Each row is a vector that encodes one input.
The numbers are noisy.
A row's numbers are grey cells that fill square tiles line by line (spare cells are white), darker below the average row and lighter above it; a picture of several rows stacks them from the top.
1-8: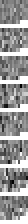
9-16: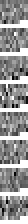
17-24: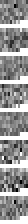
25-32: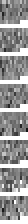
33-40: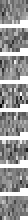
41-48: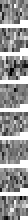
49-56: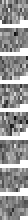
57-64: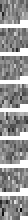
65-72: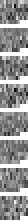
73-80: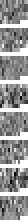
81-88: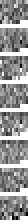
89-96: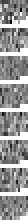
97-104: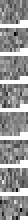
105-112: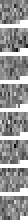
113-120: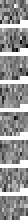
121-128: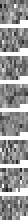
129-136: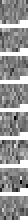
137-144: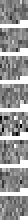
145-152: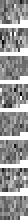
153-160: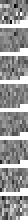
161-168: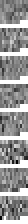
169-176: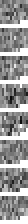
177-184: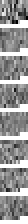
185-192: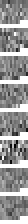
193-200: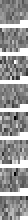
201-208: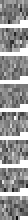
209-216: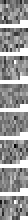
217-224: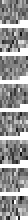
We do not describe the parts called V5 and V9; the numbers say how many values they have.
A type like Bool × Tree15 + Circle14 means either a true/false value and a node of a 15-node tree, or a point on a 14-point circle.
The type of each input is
(Bool × Circle8 × List2(V5) + V9) × Label4.
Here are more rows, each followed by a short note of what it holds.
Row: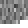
a point on an 8-point circle, one of 4 labels and a true/false value, together with a list of two items
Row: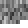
a point on an 8-point circle, one of 4 labels and a true/false value, together with a list of two items
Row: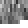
one of 4 labels and a value of V9
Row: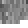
a point on an 8-point circle, one of 4 labels and a true/false value, together with a list of one item
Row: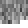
one of 4 labels and a value of V9
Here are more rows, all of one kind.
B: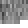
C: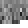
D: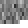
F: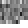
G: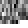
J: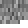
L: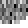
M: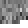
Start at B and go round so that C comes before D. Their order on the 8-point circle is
B, F, G, C, D, M, J, L.
